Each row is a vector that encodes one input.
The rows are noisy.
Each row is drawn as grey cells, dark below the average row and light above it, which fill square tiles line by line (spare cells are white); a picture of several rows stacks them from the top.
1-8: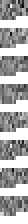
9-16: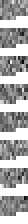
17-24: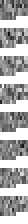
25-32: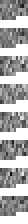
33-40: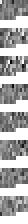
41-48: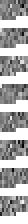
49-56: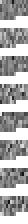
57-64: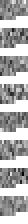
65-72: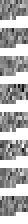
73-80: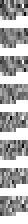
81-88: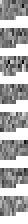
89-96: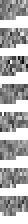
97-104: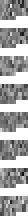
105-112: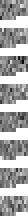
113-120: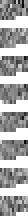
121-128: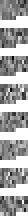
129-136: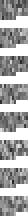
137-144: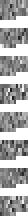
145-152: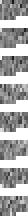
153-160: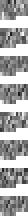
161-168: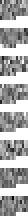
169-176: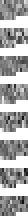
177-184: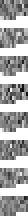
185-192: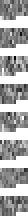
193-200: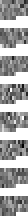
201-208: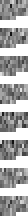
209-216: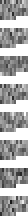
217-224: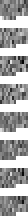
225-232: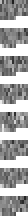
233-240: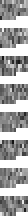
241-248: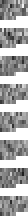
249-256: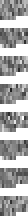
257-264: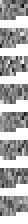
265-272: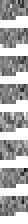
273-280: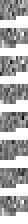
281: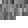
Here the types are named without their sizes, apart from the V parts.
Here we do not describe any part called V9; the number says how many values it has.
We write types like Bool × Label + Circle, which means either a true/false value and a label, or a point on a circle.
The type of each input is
Bool × Bool × Bool × V9 + List(Line).
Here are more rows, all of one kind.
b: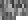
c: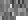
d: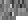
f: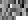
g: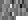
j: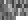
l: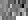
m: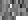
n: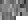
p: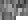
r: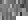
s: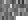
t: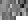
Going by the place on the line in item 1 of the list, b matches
c and m.
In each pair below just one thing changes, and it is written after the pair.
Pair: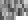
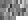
one of the three true/false values
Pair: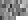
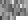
the value of V9
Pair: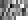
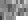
one of the three true/false values
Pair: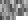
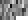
one of the three true/false values
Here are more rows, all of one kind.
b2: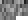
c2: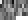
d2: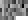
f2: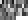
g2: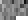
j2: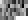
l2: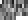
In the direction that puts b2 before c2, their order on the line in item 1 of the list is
g2, b2, d2, j2, f2, c2, l2.
